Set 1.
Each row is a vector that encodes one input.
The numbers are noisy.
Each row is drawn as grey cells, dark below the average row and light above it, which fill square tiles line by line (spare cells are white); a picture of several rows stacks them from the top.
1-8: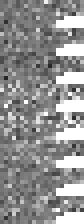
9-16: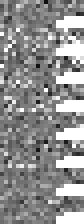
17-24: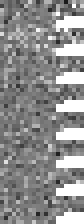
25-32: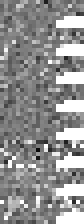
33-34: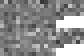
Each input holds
a point on an 8-point line.
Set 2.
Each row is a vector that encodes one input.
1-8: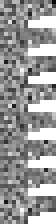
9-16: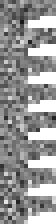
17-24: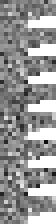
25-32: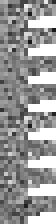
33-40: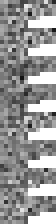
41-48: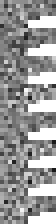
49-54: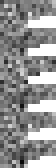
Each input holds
a point on a 5-point line.
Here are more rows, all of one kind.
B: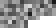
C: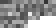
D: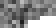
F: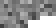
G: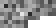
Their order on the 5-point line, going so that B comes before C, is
B, G, F, D, C.
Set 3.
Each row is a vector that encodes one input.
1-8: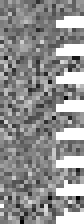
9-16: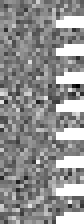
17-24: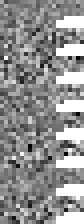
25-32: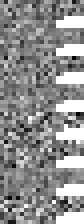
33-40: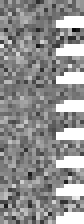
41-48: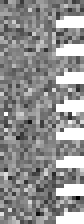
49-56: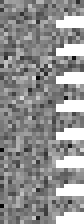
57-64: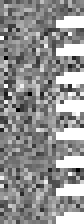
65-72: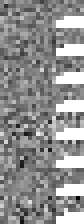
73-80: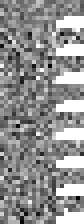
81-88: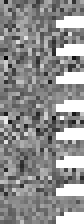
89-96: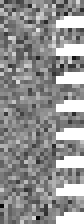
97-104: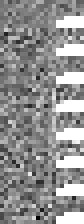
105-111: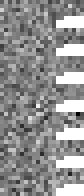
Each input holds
a point on an 8-point line.
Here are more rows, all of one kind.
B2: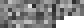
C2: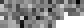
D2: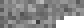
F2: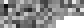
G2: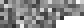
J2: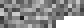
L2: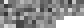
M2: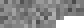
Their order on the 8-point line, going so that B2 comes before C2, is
J2, M2, D2, G2, B2, F2, L2, C2.
